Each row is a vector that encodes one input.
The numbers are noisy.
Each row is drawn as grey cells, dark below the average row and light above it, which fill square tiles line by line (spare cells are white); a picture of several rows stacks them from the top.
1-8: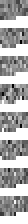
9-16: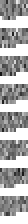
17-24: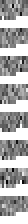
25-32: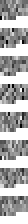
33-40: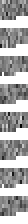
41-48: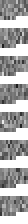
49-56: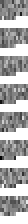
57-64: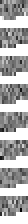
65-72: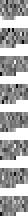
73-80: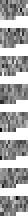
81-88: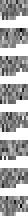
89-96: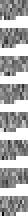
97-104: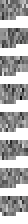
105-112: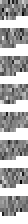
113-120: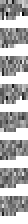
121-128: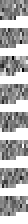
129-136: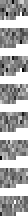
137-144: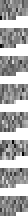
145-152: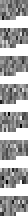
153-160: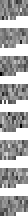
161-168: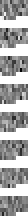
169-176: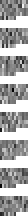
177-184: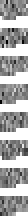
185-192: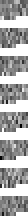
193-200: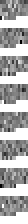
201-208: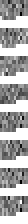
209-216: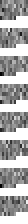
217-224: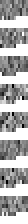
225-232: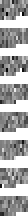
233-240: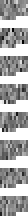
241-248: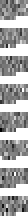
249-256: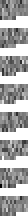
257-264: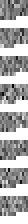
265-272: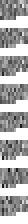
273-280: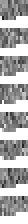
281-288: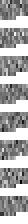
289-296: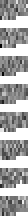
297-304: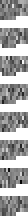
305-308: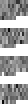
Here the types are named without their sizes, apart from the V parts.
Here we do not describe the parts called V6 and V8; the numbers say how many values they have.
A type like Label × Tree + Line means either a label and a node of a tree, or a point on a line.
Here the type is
Bool × List(Line + V8) × V6.
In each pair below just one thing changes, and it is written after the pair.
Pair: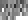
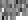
the true/false value
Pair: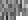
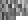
the place on the line in item 1 of the list
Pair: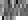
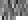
the value of V8 in item 2 of the list
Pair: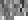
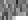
the true/false value
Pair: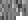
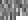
the value of V8 in item 2 of the list
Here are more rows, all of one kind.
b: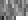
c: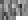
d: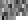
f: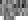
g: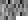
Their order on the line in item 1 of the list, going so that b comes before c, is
d, f, g, b, c.
